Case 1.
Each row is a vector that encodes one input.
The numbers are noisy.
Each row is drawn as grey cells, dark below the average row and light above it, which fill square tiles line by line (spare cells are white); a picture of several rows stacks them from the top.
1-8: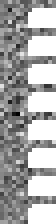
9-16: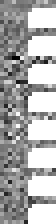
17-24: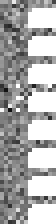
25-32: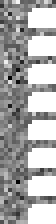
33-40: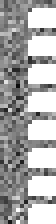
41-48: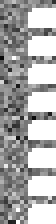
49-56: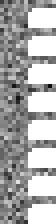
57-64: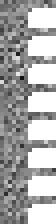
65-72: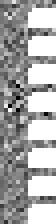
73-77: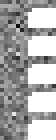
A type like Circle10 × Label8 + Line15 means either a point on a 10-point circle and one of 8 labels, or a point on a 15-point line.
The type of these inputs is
Circle9 + Label7.
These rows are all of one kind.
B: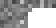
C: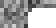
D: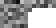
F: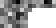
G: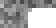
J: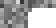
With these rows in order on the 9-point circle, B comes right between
C and D.
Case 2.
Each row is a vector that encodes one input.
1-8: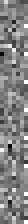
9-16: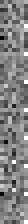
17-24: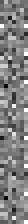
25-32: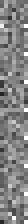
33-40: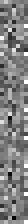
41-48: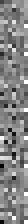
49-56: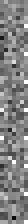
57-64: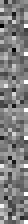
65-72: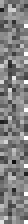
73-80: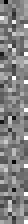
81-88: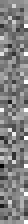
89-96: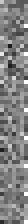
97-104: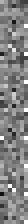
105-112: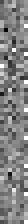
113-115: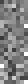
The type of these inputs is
Bool × Bool × Bool × Line7.
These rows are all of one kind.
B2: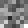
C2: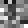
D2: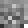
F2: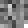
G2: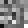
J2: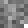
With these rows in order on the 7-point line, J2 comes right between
B2 and F2.
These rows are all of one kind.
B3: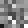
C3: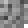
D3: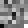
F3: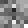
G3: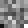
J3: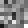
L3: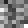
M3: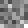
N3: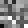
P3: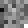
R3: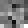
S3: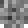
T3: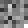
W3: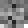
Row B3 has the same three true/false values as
G3, N3 and P3.
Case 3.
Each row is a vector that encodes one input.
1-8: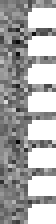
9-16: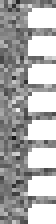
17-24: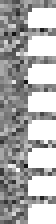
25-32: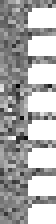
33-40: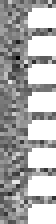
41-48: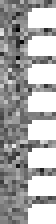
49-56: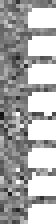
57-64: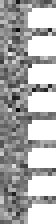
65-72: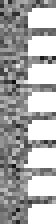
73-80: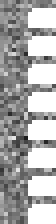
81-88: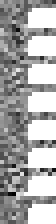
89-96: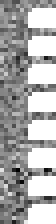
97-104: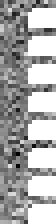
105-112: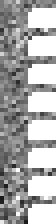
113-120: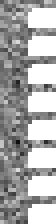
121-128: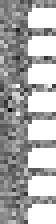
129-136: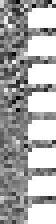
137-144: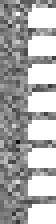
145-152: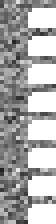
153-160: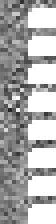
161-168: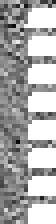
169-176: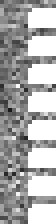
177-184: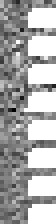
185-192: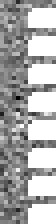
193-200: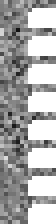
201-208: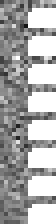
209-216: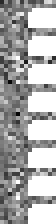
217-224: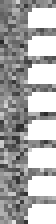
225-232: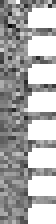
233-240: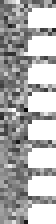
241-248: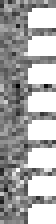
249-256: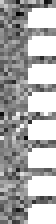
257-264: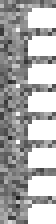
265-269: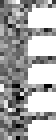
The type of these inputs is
Bool × Circle9.
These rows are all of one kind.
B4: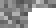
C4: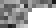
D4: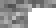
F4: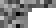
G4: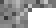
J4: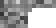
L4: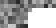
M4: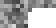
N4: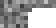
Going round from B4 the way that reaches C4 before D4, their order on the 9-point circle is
B4, F4, M4, C4, G4, D4, J4, N4, L4.
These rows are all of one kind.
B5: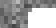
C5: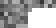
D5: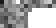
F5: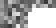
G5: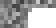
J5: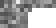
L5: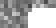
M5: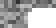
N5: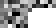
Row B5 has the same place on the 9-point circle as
J5 and L5.
